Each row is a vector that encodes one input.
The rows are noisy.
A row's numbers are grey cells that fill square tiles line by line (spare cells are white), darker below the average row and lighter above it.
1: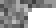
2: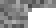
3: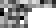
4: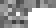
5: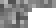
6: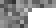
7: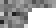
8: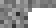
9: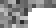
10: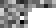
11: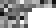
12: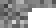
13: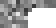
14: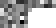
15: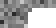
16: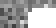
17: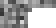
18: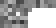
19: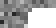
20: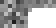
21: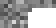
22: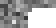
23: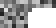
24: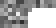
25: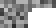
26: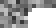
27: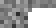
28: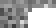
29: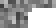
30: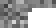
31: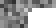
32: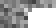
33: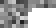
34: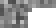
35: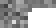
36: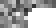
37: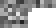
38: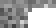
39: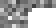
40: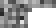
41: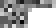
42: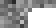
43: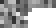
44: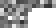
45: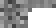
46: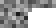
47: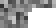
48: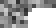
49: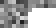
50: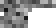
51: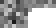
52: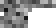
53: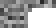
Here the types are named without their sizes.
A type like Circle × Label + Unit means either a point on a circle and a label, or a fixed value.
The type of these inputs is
Label + Line.
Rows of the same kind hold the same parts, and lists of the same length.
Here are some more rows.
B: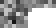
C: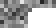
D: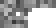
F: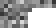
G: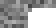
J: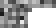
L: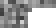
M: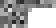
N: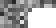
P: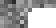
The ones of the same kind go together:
B, D, M
C, F, G, J, L, N, P

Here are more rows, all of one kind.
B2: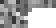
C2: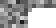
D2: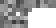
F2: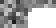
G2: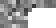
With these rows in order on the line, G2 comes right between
C2 and D2.
